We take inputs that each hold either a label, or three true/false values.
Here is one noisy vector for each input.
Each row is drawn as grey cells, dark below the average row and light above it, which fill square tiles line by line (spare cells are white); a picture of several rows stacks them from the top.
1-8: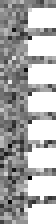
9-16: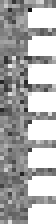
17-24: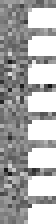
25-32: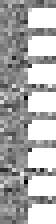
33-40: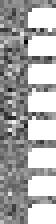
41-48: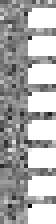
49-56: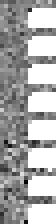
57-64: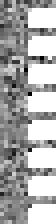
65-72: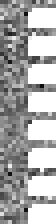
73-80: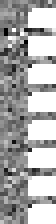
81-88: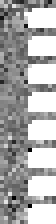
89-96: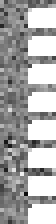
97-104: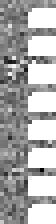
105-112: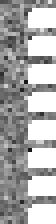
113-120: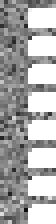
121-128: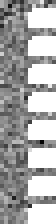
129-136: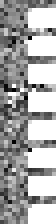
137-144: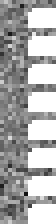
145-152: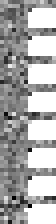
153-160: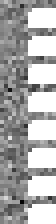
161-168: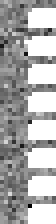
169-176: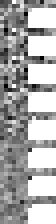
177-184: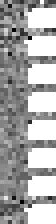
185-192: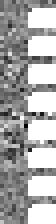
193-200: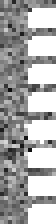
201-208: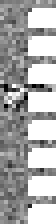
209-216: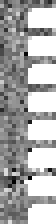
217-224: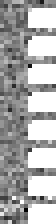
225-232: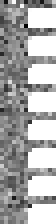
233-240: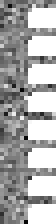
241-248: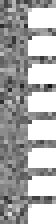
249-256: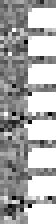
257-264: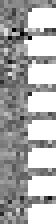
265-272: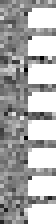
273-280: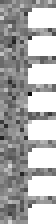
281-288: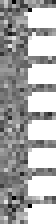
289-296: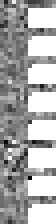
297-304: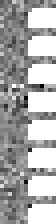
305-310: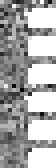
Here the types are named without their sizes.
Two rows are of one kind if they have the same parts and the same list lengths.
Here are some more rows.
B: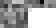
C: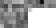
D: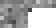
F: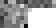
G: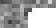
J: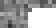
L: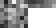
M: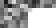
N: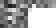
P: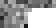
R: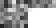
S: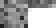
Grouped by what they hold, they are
B, C, D, G, J
F, L, M, N, P, R, S

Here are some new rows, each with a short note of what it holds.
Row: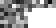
a label
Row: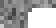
three true/false values
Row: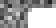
a label
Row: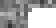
three true/false values
